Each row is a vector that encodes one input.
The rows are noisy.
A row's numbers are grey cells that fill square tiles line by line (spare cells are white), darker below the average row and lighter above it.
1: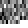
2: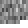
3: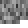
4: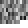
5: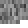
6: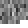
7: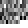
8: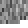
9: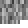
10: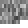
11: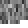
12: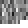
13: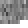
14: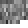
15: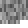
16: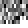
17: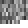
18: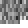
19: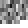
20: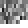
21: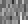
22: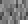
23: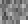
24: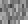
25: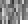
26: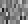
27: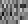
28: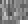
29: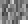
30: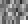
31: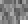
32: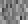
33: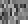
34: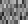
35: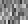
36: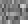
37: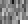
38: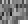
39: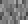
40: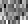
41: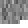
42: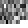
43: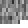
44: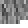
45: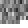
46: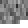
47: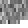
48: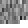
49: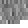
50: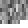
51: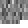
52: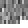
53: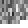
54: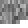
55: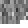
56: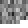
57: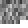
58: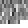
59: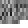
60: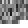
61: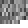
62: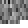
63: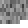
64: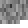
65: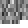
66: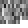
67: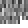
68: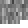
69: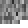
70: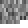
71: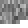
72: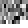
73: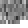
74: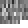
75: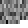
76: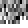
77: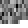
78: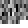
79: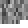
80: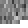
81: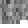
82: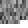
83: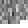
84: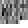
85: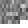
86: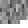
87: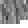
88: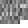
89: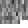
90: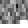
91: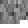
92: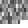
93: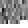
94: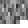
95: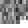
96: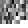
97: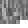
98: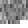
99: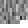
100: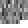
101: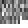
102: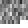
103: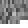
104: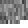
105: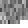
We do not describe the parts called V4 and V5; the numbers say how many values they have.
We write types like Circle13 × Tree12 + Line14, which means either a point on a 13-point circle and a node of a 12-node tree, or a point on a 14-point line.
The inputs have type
Bool × Circle6 × V4 × V5.
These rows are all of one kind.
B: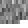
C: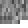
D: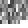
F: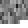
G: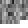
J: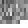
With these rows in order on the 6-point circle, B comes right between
F and J.
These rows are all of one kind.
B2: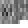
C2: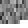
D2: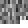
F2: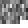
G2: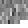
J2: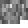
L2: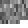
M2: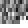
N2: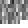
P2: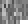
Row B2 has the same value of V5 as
F2, J2, N2 and P2.
